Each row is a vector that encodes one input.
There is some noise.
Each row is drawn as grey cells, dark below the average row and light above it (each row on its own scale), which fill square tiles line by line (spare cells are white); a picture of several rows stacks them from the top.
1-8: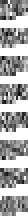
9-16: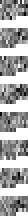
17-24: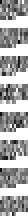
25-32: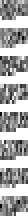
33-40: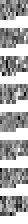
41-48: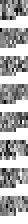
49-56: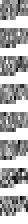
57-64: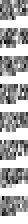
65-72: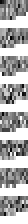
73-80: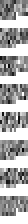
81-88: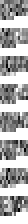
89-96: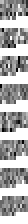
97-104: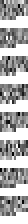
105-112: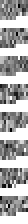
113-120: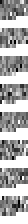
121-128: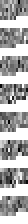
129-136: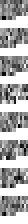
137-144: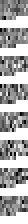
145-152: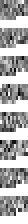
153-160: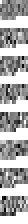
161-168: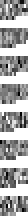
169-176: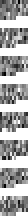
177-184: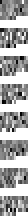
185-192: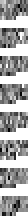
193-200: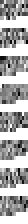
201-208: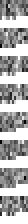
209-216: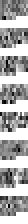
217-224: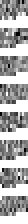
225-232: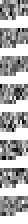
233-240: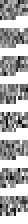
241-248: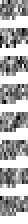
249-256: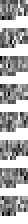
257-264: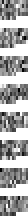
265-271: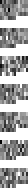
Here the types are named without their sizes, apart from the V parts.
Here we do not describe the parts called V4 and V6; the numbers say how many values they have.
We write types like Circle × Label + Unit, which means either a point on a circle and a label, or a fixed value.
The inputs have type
(Circle + V4) × (Line + V6).
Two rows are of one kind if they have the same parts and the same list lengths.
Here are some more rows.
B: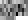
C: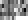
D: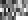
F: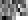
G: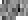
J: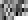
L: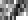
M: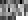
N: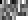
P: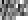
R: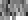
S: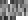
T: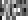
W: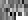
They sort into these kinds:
B, J, L
C, R, T, W
D, F, M, S
G, N, P

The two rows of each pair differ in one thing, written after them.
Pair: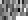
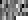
the value of V6
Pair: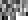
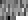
the value of V6
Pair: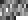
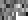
the value of V6
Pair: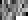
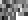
the place on the circle
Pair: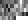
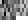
the place on the circle
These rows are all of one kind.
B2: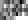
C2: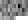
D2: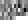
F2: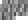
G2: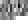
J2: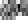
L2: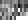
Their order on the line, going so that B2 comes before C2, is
B2, J2, C2, G2, D2, F2, L2.
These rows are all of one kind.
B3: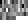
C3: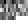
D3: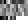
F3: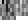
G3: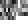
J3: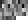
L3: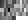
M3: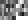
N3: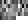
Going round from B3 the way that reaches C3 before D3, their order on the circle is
B3, G3, C3, L3, F3, D3, J3, M3, N3.
